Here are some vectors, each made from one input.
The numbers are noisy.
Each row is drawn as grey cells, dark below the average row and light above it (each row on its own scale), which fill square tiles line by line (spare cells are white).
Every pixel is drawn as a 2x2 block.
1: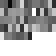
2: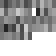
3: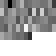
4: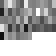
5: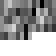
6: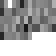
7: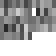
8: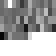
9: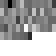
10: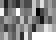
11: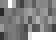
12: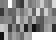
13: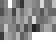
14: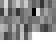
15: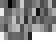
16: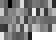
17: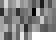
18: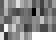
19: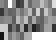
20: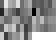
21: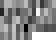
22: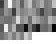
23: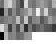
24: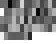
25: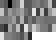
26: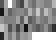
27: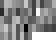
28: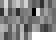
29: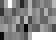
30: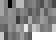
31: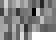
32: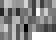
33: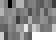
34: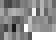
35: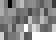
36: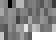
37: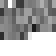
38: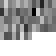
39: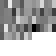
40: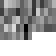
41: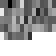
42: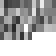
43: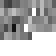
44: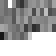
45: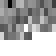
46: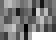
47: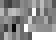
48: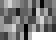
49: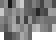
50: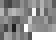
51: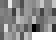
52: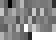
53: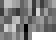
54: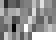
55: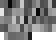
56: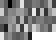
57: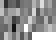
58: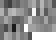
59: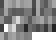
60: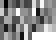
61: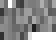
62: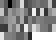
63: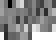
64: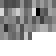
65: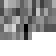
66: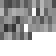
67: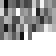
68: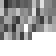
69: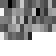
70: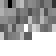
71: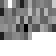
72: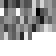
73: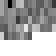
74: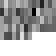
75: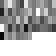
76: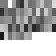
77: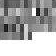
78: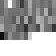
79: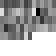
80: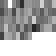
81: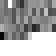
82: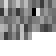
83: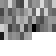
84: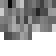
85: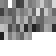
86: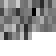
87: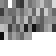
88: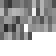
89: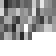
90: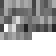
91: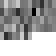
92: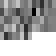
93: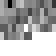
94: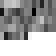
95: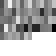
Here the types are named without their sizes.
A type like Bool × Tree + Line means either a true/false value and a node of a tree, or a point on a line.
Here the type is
Line × (Line + Tree).
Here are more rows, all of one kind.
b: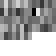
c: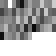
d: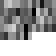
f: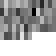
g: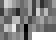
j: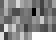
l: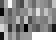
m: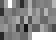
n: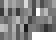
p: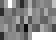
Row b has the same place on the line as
f and j.
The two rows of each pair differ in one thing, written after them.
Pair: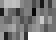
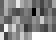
the node of the tree
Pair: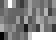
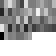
the node of the tree
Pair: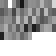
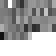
the node of the tree
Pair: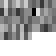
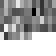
the node of the tree
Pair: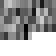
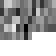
the node of the tree
